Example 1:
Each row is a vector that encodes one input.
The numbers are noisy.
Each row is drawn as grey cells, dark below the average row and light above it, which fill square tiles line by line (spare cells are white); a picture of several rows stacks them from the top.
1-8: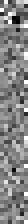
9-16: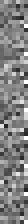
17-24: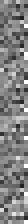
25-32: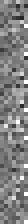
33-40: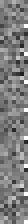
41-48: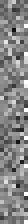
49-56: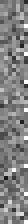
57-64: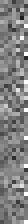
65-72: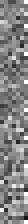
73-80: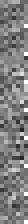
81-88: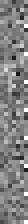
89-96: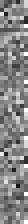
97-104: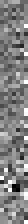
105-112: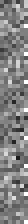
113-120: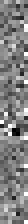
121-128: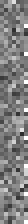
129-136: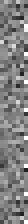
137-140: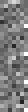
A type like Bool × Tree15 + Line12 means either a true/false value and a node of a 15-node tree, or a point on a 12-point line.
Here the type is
List2(Circle9).
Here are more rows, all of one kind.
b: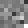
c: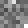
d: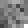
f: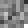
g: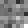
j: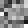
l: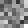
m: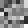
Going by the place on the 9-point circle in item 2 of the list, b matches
l and m.
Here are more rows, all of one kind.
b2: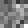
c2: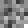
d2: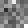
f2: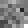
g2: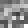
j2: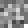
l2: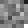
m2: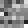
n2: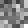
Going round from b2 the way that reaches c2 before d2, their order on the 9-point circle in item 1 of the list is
b2, c2, d2, f2, l2, j2, g2, m2, n2.
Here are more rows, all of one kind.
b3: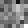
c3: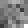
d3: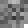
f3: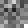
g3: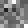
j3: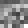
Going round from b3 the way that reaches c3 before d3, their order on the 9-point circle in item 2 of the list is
b3, c3, j3, d3, f3, g3.
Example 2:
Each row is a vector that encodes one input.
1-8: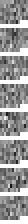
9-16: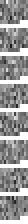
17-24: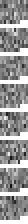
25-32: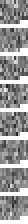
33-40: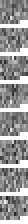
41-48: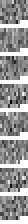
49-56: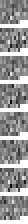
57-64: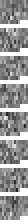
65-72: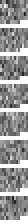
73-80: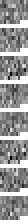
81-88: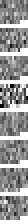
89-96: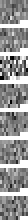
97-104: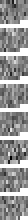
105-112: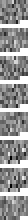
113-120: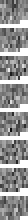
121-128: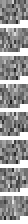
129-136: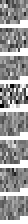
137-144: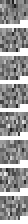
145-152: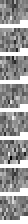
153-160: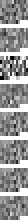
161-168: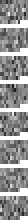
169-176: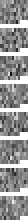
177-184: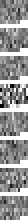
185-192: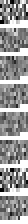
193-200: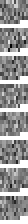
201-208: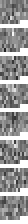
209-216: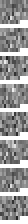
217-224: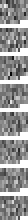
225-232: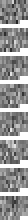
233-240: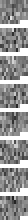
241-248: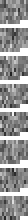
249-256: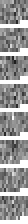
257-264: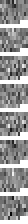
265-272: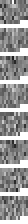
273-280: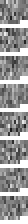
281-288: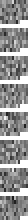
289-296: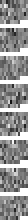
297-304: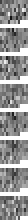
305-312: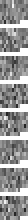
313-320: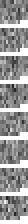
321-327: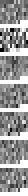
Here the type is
List2(Line7).
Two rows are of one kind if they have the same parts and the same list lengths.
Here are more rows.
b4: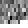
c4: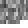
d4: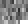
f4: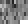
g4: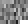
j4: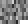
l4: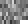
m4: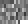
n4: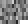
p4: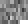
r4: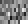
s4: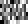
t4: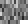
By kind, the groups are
b4, c4, d4, l4, m4, r4, t4
f4, g4, j4, n4, p4
s4

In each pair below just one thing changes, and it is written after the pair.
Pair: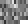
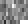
the place on the 7-point line in item 1 of the list
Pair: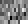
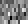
the place on the 7-point line in item 2 of the list
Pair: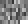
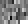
the place on the 7-point line in item 2 of the list
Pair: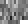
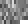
the place on the 7-point line in item 2 of the list
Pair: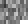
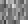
the place on the 7-point line in item 1 of the list
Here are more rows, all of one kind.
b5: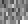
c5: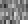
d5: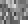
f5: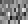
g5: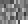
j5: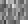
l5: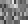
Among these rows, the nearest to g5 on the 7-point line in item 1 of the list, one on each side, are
b5 and f5.
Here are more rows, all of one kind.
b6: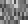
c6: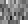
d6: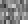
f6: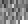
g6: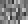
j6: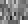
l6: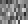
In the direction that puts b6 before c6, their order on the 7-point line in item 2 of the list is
l6, f6, d6, g6, b6, j6, c6.
